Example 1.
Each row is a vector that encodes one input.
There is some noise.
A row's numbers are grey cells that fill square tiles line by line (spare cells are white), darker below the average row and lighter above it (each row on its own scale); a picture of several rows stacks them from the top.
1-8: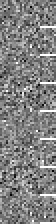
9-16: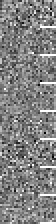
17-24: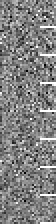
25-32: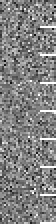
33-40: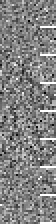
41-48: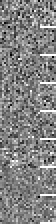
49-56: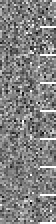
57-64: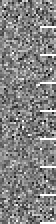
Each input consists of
one of 7 labels and a node of a 9-node tree.
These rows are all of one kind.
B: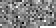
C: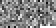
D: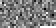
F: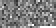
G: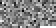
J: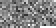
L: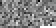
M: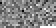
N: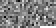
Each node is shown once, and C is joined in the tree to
G, J and M.
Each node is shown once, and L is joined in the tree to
B and M.
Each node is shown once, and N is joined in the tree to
M.
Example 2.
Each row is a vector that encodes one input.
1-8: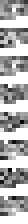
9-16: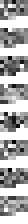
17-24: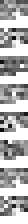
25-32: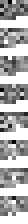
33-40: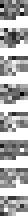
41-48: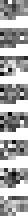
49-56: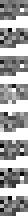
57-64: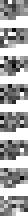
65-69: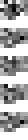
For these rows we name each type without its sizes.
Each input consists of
either a label, or three true/false values.
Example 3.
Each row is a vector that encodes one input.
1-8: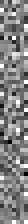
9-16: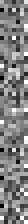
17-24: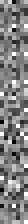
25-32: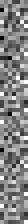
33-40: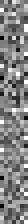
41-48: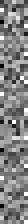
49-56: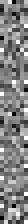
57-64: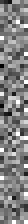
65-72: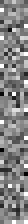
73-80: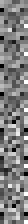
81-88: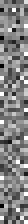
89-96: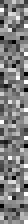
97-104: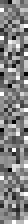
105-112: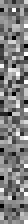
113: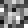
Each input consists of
either a point on a 14-point line, or three true/false values.
